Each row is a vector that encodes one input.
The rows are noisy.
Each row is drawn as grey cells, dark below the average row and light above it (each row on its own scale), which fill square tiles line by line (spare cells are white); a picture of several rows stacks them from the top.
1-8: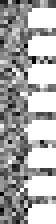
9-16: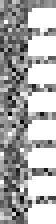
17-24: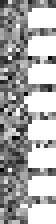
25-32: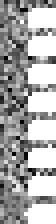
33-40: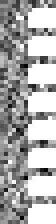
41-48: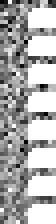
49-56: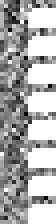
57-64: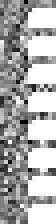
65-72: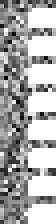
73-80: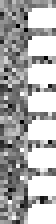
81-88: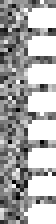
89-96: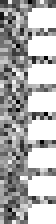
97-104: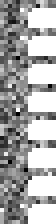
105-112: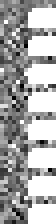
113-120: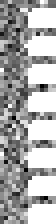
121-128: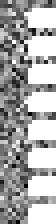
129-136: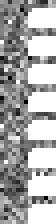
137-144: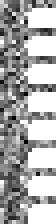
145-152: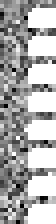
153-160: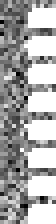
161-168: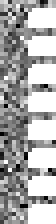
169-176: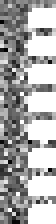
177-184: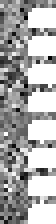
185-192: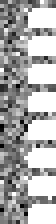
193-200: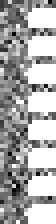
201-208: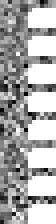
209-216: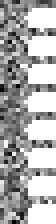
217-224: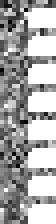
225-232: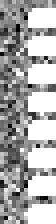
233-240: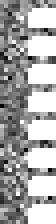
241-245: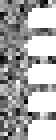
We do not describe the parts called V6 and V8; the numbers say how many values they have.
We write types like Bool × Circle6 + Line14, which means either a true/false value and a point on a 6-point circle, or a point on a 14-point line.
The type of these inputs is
Label9 × V8 + List2(Bool × V6).
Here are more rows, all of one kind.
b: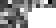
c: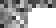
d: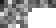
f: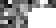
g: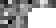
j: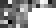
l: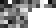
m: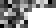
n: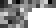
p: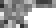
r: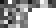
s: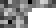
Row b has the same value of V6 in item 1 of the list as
f, g, l and p.
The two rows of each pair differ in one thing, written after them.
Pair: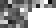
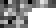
the value of V6 in item 1 of the list
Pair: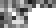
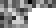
the value of V6 in item 2 of the list
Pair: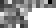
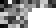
the true/false value in item 2 of the list
